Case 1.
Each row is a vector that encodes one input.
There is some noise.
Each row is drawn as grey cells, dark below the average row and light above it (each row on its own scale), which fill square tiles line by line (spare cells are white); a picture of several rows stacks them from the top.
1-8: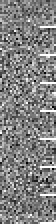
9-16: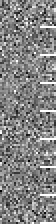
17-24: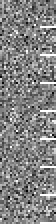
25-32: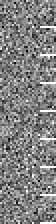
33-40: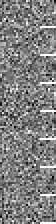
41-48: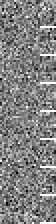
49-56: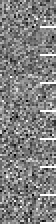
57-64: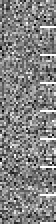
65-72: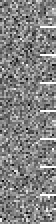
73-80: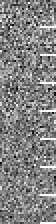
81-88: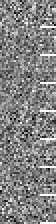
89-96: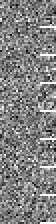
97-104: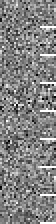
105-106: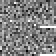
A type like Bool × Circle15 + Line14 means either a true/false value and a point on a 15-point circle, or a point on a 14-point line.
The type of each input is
Bool × Bool × Bool × Bool.
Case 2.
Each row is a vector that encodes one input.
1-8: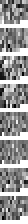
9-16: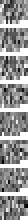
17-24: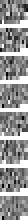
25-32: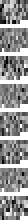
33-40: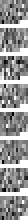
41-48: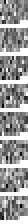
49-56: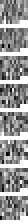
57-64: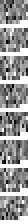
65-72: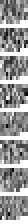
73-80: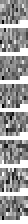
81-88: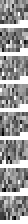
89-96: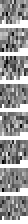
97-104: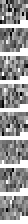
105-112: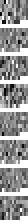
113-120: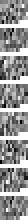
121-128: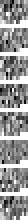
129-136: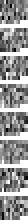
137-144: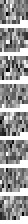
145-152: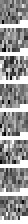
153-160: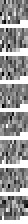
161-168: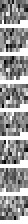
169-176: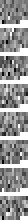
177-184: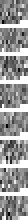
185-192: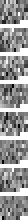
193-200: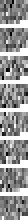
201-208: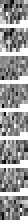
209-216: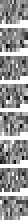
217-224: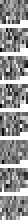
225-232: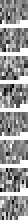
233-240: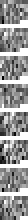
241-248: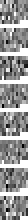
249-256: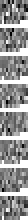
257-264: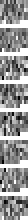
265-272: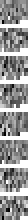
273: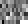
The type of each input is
Bool × Bool × Bool × Bool + Unit.
